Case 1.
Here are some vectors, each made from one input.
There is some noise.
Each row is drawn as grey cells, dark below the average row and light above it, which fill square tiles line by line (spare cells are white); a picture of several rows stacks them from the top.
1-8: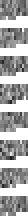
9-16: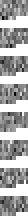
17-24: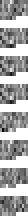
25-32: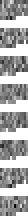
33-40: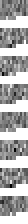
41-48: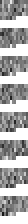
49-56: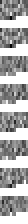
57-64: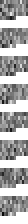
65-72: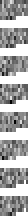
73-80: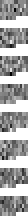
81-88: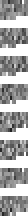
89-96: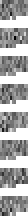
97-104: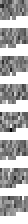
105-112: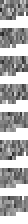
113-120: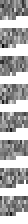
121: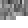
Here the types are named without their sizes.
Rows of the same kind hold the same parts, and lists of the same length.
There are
2 kinds of row.
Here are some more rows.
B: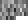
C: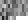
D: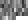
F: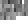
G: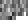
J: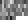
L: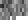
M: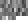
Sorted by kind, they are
B, G, J
C, D, F, L, M

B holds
three true/false values.
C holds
a point on a line.
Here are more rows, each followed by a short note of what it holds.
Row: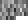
three true/false values
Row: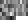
three true/false values
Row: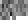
a point on a line
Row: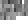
a point on a line
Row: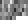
three true/false values
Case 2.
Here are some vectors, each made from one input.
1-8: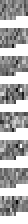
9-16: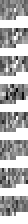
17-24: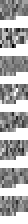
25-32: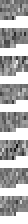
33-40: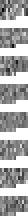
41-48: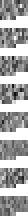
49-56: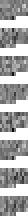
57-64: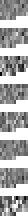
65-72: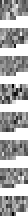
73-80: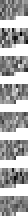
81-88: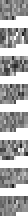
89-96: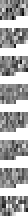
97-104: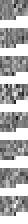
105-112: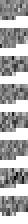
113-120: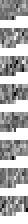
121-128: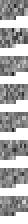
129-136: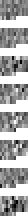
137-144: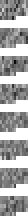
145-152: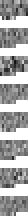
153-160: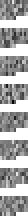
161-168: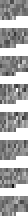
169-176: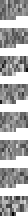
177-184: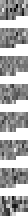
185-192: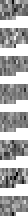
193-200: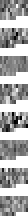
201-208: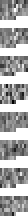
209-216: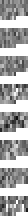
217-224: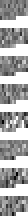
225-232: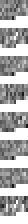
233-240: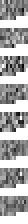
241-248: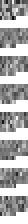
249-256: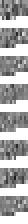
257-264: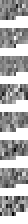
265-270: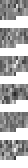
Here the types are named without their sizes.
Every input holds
a label, together with either a point on a circle, or a fixed value.
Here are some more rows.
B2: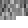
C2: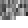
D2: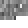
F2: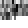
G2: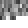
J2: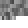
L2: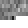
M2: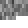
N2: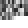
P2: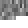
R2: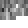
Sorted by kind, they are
B2, C2, D2, F2, G2, J2, M2, N2, P2, R2
L2

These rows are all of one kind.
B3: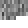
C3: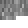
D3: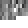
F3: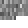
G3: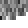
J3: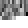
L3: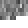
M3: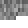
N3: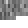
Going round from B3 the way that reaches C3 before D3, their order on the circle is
B3, M3, L3, G3, C3, J3, N3, D3, F3.
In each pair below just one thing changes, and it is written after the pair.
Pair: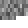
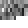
the label
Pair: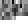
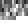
the place on the circle
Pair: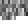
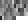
the place on the circle
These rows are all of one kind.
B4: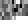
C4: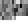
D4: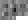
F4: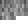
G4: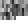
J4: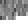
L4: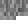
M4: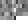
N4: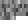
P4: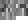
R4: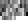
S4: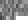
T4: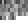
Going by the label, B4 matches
C4, M4, N4 and R4.
